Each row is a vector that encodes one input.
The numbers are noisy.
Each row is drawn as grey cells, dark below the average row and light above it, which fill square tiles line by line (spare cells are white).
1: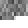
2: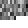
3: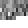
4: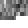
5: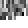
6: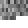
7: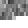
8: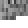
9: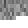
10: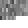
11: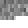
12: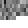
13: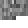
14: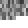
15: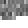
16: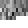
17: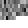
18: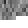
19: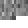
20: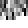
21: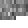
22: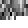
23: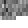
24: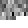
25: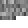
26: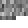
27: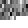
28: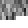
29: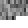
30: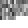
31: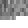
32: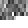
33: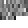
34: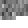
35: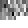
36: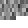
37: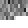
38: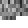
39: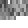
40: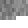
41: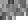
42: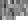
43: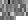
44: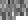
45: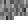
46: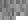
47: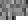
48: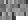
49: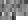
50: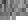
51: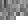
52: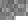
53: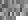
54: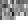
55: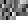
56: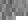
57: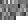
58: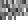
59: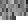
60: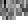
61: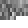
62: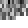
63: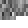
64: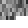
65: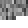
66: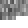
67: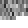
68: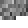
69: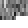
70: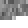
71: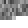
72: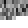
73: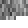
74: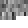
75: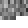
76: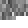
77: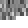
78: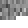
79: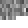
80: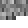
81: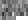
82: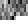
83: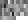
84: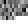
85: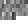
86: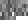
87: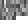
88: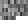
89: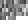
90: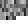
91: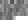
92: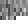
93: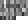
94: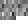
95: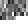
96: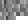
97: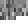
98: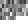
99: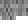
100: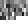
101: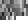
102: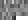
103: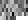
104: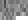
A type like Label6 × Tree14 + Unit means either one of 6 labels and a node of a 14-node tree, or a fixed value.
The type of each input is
(Line9 + Tree9) × Tree9.
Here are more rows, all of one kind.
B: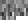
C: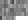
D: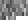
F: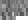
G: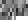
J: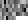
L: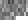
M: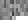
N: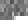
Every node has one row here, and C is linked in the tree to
L and N.
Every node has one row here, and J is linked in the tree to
D.
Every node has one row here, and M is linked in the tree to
D and G.
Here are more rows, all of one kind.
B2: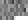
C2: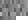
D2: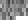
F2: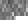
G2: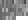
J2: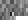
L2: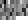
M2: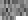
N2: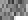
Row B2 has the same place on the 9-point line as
F2 and N2.
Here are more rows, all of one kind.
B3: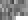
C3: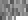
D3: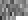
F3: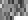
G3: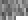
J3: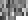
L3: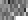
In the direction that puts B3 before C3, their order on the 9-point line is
L3, J3, G3, B3, F3, D3, C3.
